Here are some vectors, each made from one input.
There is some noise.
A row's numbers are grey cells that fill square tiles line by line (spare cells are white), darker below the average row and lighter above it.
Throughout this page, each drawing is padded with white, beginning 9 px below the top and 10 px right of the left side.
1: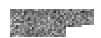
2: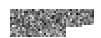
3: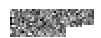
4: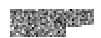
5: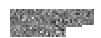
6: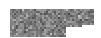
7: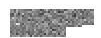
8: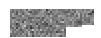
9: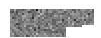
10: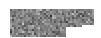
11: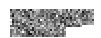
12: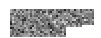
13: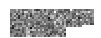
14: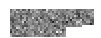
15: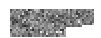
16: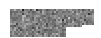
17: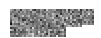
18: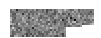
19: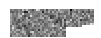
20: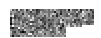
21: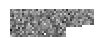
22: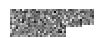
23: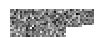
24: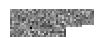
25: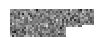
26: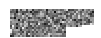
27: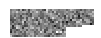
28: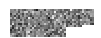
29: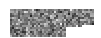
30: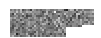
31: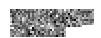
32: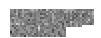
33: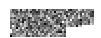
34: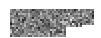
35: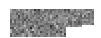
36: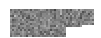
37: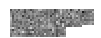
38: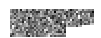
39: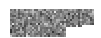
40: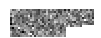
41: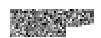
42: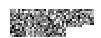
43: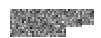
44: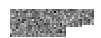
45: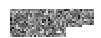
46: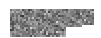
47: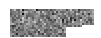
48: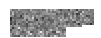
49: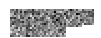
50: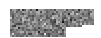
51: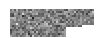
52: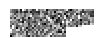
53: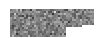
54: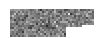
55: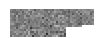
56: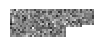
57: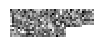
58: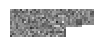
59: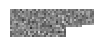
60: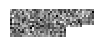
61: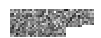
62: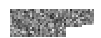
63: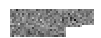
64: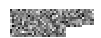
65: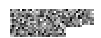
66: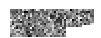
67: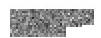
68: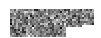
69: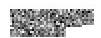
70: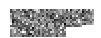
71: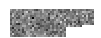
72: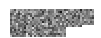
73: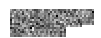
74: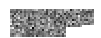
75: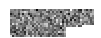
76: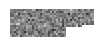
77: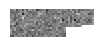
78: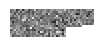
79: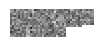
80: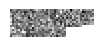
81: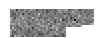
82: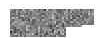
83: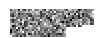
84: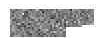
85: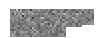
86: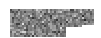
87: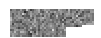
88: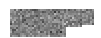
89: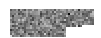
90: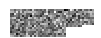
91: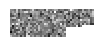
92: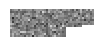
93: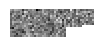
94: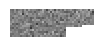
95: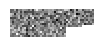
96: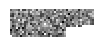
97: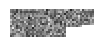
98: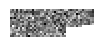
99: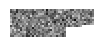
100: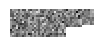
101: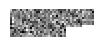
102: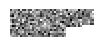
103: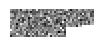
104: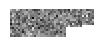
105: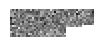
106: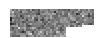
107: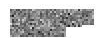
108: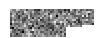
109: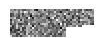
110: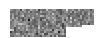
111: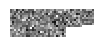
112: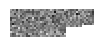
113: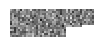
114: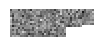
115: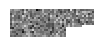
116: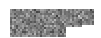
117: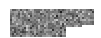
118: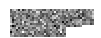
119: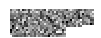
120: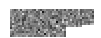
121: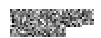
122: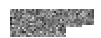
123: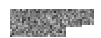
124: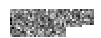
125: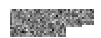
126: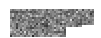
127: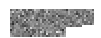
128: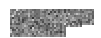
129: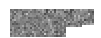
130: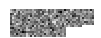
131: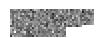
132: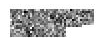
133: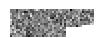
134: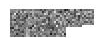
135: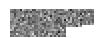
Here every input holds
a node of a 12-node tree, together with a list of up to two points on a 7-point line.
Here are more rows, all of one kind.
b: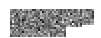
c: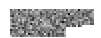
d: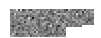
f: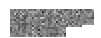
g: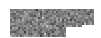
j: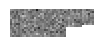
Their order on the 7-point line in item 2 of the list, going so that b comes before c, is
b, j, f, c, d, g.
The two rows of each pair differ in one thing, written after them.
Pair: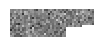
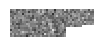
the place on the 7-point line in item 2 of the list
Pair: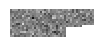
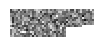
the place on the 7-point line in item 2 of the list
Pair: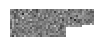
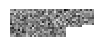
the node of the tree
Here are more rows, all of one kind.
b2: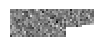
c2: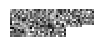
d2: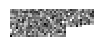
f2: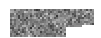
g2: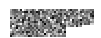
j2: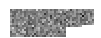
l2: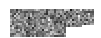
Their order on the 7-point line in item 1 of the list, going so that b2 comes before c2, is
g2, l2, j2, f2, b2, c2, d2.
